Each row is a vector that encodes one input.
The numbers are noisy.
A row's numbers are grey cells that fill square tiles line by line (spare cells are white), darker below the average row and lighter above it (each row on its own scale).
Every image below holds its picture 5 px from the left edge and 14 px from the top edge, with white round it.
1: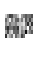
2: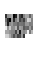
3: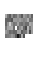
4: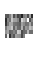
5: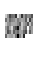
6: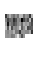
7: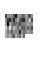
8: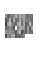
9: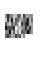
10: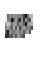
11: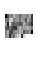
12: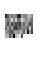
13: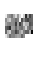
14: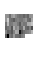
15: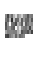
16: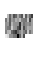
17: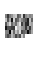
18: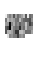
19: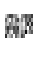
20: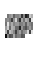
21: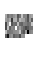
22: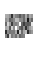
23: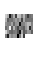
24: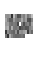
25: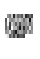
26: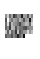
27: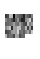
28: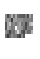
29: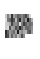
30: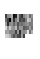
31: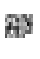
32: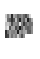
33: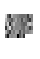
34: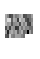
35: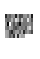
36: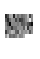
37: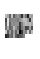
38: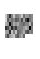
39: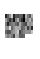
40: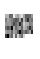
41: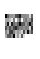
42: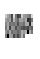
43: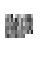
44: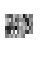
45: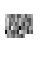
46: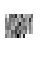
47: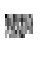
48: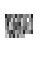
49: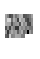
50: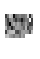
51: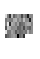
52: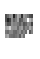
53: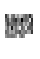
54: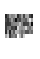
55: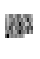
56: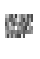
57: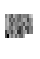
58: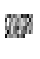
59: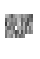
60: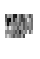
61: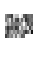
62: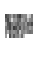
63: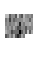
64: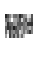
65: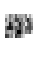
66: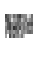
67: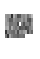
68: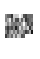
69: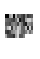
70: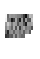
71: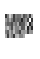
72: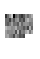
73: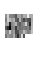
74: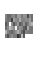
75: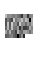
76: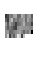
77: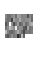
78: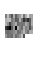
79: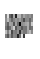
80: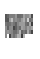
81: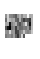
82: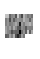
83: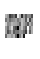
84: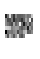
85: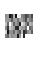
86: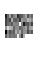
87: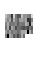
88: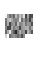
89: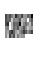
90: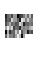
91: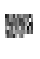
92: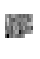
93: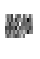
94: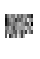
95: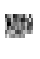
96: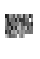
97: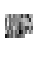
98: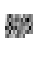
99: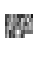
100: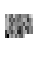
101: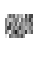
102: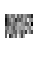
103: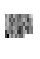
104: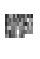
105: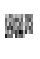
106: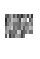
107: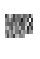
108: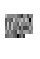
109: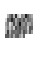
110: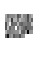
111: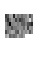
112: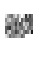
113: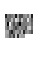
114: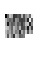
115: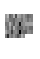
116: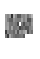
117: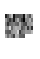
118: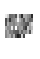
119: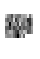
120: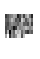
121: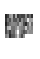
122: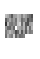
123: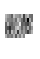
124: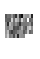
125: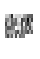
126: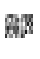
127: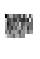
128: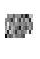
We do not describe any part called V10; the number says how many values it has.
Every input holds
a value of V10, together with either one of 9 labels, or a point on an 8-point line.
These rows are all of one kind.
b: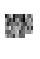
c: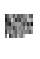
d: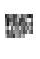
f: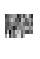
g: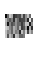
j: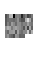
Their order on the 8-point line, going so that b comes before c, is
g, b, j, d, c, f.
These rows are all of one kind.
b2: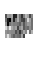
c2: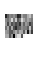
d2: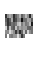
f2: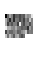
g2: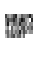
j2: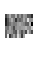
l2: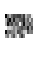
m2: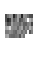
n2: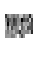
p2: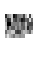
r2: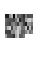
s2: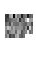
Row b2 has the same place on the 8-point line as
d2, l2, n2 and p2.
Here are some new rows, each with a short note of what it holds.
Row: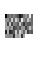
a point on an 8-point line and a value of V10
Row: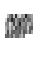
one of 9 labels and a value of V10
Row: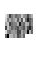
one of 9 labels and a value of V10
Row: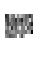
a point on an 8-point line and a value of V10
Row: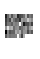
a point on an 8-point line and a value of V10
